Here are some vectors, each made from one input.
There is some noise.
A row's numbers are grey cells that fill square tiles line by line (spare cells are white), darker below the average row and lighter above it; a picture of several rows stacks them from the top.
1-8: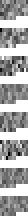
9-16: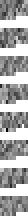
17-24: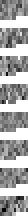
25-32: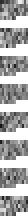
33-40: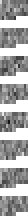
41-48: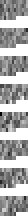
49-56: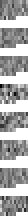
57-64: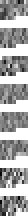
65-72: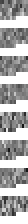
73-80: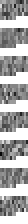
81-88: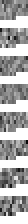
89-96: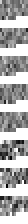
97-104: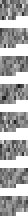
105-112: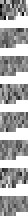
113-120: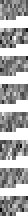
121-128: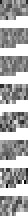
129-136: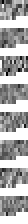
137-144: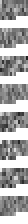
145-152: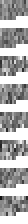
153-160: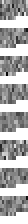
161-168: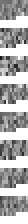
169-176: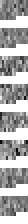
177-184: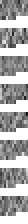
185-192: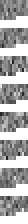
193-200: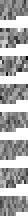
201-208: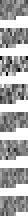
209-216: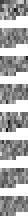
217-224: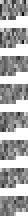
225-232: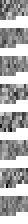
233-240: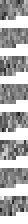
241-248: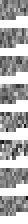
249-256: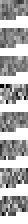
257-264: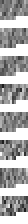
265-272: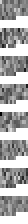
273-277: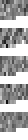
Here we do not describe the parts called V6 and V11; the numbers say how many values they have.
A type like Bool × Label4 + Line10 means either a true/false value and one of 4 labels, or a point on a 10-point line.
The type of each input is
Bool × Bool × Bool + Line8 + (Line10 + V6) × V11.
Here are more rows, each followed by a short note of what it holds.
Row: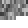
a point on an 8-point line
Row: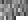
a value of V6 and a value of V11
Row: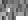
a value of V6 and a value of V11
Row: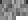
a point on an 8-point line
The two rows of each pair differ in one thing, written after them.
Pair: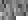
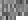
the value of V11
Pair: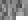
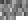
the value of V11
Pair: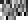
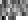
the value of V11
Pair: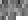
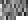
the value of V6
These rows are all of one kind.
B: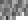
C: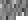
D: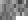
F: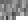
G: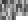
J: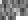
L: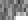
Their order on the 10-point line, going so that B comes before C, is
F, B, C, J, L, D, G.
